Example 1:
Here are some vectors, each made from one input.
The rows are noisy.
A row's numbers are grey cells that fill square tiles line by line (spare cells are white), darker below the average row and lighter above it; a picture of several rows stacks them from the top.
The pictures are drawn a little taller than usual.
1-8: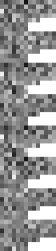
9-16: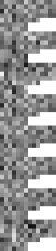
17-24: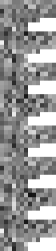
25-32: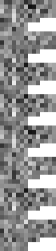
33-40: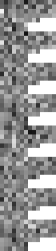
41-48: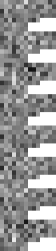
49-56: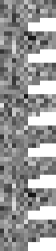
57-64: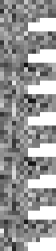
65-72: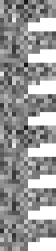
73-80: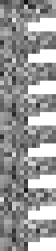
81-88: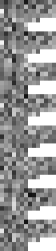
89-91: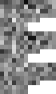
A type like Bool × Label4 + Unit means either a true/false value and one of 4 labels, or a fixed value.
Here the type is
Bool × Circle5.
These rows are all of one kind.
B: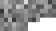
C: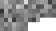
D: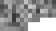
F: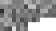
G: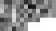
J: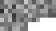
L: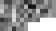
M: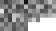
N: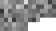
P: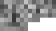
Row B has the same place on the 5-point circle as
C, G, L and N.
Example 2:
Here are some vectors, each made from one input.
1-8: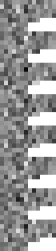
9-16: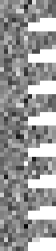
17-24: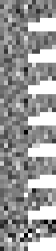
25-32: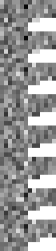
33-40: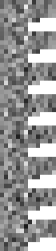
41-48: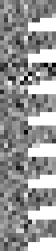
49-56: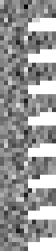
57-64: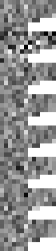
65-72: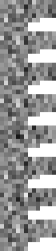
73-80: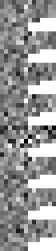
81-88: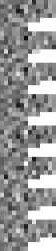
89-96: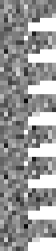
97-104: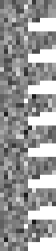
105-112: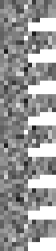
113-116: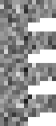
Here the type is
Bool × Circle5 + Unit.
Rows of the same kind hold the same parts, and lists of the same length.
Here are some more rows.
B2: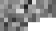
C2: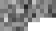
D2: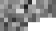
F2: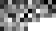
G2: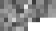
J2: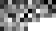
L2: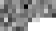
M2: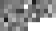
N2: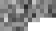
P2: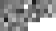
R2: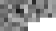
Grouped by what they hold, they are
B2, C2, D2, G2, L2, M2, N2, P2, R2
F2, J2

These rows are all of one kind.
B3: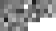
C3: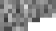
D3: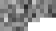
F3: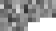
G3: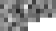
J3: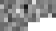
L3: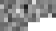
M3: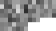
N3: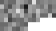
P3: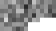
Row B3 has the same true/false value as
C3 and G3.
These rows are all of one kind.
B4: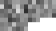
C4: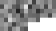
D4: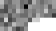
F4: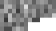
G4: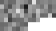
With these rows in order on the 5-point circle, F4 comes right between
C4 and G4.
